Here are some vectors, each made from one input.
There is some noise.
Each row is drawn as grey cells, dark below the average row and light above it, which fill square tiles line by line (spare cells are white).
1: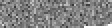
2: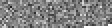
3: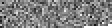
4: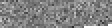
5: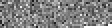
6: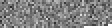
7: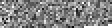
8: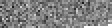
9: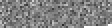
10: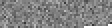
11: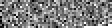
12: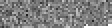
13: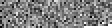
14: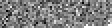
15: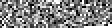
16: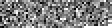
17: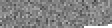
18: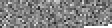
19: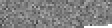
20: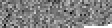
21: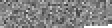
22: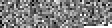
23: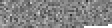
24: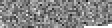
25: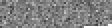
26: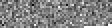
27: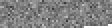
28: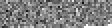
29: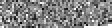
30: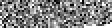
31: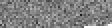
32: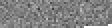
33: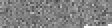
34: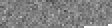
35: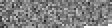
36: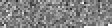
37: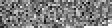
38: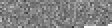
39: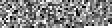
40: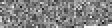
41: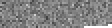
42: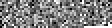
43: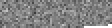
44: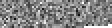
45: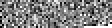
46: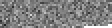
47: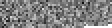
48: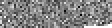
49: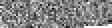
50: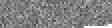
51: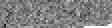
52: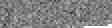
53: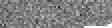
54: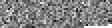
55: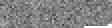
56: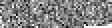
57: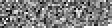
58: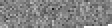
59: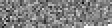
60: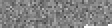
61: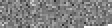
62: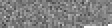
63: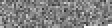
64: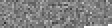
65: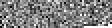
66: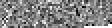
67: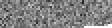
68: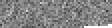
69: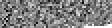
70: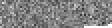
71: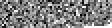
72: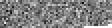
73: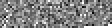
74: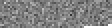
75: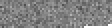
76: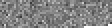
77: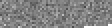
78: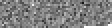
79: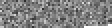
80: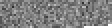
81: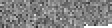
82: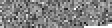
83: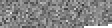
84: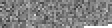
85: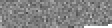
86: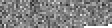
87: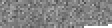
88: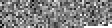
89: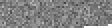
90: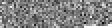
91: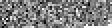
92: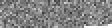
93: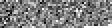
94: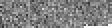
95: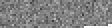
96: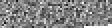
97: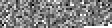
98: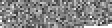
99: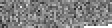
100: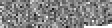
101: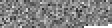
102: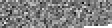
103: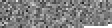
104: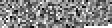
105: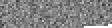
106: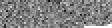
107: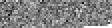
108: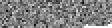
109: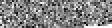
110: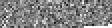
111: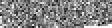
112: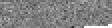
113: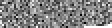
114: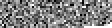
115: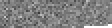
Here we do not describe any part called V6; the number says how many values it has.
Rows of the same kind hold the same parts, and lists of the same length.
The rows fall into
2 kinds.
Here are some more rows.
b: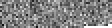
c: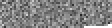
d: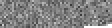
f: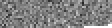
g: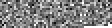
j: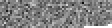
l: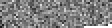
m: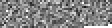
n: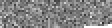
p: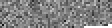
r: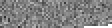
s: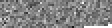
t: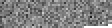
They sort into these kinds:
b, d, f, g, l, m, n, p, s
c, j, r, t

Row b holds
a node of each of two 8-node trees.
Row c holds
a node of an 8-node tree and a value of V6.
